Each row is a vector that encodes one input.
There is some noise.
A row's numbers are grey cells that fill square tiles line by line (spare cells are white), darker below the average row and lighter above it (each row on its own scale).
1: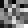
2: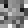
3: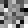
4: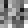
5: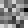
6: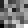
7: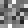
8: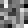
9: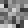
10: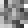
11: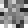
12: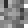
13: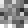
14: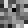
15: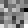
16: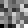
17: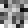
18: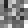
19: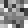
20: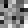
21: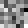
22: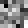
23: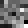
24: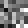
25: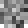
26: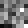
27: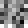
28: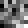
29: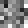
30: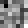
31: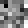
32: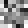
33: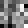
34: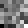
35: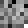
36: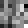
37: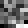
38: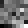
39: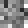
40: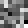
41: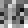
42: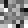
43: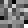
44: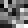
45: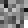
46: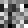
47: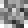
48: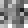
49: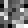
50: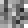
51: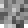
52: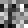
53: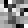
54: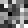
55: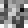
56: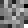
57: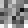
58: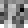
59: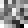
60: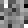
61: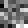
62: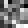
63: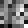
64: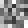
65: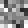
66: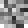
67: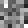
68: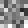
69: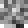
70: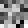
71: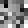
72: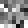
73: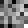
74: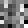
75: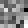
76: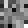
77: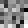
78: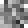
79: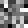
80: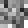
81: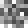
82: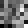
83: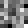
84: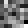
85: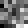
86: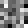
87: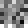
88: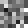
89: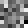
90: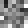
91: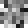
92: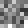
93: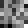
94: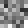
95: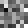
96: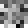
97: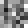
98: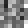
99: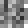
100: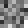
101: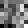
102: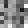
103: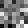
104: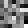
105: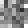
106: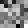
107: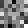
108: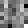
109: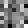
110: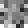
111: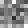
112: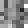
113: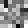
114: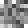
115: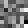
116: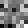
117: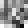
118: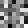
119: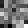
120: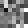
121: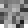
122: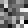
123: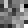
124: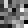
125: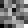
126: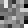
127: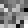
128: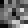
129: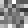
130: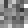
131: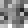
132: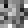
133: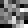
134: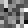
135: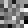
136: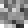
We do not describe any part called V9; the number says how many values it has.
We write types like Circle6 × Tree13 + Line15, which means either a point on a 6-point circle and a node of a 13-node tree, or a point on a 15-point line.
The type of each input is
Bool × V9 + Circle13.
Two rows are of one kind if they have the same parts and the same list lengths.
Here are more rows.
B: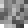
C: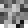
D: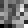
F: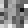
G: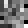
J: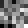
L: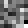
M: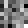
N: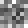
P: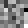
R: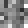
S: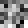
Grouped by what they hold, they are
B, C, F, N, P, R, S
D, G, J, L, M

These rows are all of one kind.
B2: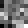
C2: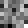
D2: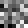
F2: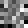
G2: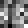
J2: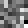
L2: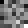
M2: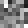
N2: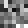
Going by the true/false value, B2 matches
G2, J2 and M2.
